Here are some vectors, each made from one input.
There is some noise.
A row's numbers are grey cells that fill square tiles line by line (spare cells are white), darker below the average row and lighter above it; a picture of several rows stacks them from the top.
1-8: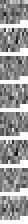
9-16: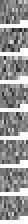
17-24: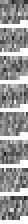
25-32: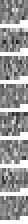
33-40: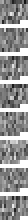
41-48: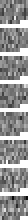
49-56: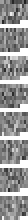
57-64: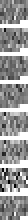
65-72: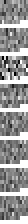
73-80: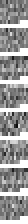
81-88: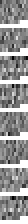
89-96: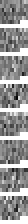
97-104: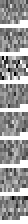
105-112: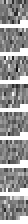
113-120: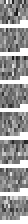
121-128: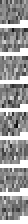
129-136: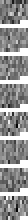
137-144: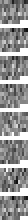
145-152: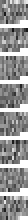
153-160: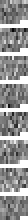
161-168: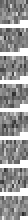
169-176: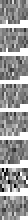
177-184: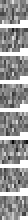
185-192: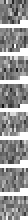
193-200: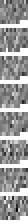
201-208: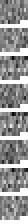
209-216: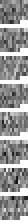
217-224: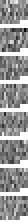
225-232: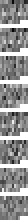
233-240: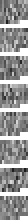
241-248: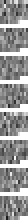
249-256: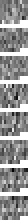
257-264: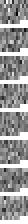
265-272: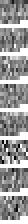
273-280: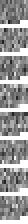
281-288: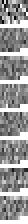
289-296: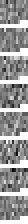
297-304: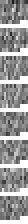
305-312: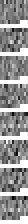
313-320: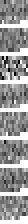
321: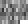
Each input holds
a list of up to three points on a 10-point line.
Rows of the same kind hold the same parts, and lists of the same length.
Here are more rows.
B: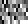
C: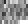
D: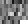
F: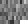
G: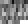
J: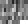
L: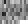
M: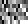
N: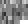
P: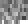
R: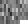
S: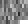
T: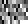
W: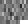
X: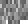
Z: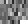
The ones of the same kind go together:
B, M, T
C, L, P, X
D, G, J, Z
F, N, R, S, W

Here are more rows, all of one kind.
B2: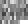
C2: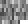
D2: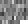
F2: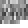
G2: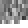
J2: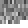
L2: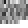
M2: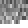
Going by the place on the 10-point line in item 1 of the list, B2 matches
F2 and L2.
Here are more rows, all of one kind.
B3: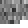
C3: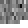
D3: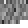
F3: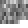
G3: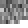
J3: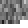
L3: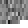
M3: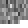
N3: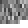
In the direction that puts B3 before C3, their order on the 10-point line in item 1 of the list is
F3, B3, J3, L3, M3, D3, G3, C3, N3.
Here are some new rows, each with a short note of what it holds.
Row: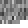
a list of two items
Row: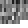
a list of one item
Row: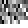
the empty list
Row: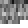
a list of one item
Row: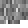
a list of two items
